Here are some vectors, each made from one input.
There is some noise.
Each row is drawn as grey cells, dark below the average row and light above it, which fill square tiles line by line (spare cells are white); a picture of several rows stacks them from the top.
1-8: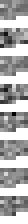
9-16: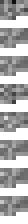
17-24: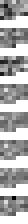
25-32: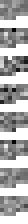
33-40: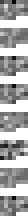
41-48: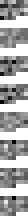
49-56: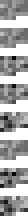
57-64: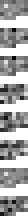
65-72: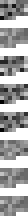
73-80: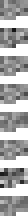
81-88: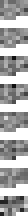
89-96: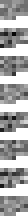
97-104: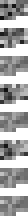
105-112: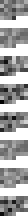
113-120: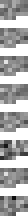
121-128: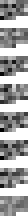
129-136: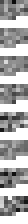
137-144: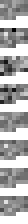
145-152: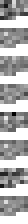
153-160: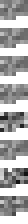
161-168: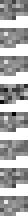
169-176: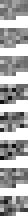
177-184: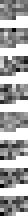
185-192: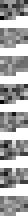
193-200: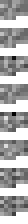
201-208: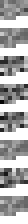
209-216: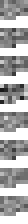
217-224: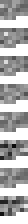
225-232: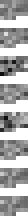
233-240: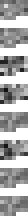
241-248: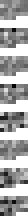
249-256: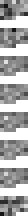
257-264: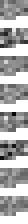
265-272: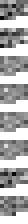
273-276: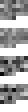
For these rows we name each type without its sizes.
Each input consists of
either a fixed value, or a node of a tree, or three true/false values.
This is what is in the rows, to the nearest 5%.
A few of them hold a fixed value. About 30% of them hold a node of a tree. The rest hold three true/false values.
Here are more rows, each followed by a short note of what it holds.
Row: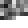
a node of a tree
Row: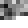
a node of a tree
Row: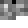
three true/false values
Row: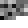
a node of a tree
